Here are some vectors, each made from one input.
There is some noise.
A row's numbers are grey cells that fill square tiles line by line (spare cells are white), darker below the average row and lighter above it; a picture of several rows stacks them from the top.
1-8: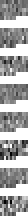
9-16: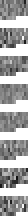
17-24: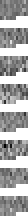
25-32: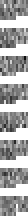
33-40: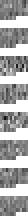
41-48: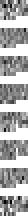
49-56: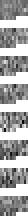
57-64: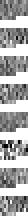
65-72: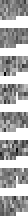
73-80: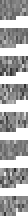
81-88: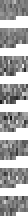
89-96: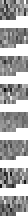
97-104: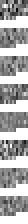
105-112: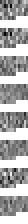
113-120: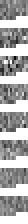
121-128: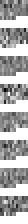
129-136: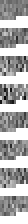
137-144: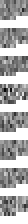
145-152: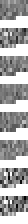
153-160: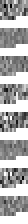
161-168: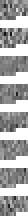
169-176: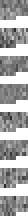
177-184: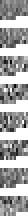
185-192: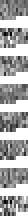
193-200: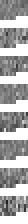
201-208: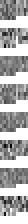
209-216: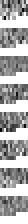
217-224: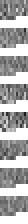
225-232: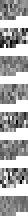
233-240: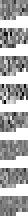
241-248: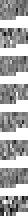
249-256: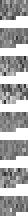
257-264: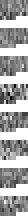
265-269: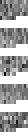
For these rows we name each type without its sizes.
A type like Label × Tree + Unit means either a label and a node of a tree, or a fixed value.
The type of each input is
Circle + List(Line).
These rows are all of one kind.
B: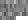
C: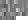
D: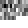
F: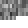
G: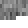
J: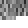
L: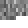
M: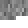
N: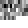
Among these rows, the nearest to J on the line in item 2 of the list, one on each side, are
F and N.
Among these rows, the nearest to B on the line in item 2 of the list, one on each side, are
D and F.
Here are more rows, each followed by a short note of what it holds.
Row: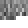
a list of two items
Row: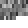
a list of two items
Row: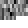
the empty list
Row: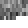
a list of two items
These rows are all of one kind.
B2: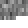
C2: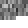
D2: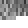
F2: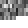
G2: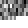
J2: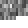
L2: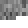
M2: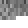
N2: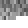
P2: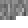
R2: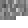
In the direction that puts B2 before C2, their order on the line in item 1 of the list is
B2, N2, M2, D2, P2, J2, R2, L2, G2, F2, C2.
